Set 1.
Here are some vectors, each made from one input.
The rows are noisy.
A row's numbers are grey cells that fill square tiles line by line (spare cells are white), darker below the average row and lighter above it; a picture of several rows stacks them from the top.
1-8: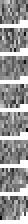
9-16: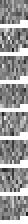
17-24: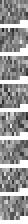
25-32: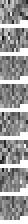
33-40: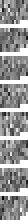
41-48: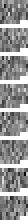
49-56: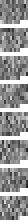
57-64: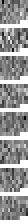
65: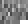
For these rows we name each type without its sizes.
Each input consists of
either a point on a line, or three true/false values.
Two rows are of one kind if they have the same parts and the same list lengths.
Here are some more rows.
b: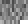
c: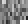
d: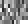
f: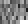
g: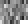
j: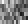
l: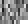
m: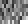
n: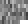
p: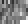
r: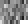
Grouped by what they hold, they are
b, d, f, g, j, l, m, p, r
c, n

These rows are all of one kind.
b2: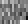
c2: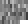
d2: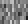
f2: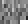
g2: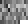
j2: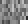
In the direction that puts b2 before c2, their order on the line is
j2, g2, f2, d2, b2, c2.
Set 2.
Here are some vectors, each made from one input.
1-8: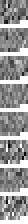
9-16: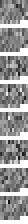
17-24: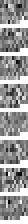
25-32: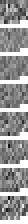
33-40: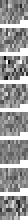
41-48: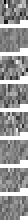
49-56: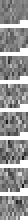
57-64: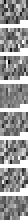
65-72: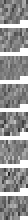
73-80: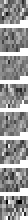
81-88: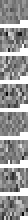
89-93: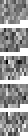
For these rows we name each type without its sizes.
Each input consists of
a list of points on a line.
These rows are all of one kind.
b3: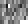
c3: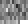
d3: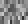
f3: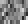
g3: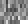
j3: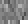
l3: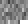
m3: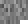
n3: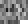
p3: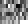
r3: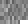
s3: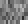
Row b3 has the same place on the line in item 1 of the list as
f3, m3, n3 and s3.
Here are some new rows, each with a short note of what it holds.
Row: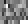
a list of two items
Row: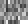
a list of one item
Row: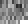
a list of two items
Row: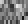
a list of two items
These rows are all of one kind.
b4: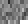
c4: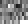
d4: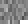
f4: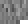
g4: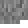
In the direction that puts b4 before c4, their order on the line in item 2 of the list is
g4, f4, d4, b4, c4.
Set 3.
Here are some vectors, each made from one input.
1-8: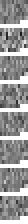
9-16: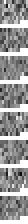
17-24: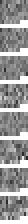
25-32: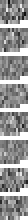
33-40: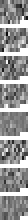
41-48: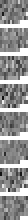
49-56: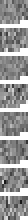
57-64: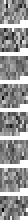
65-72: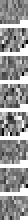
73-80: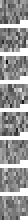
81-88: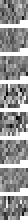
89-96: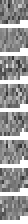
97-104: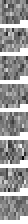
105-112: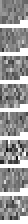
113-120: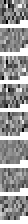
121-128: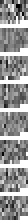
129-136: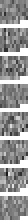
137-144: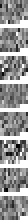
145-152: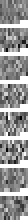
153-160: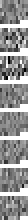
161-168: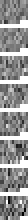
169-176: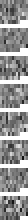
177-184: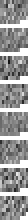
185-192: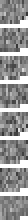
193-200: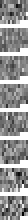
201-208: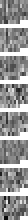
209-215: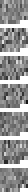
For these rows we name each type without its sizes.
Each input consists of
either a point on a line, or three true/false values.
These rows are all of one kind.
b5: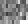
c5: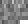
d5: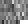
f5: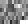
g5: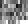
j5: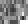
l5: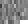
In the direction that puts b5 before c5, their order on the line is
b5, j5, g5, l5, f5, c5, d5.
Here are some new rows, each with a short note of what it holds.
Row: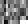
three true/false values
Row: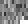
three true/false values
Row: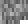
three true/false values
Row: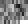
three true/false values
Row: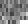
a point on a line
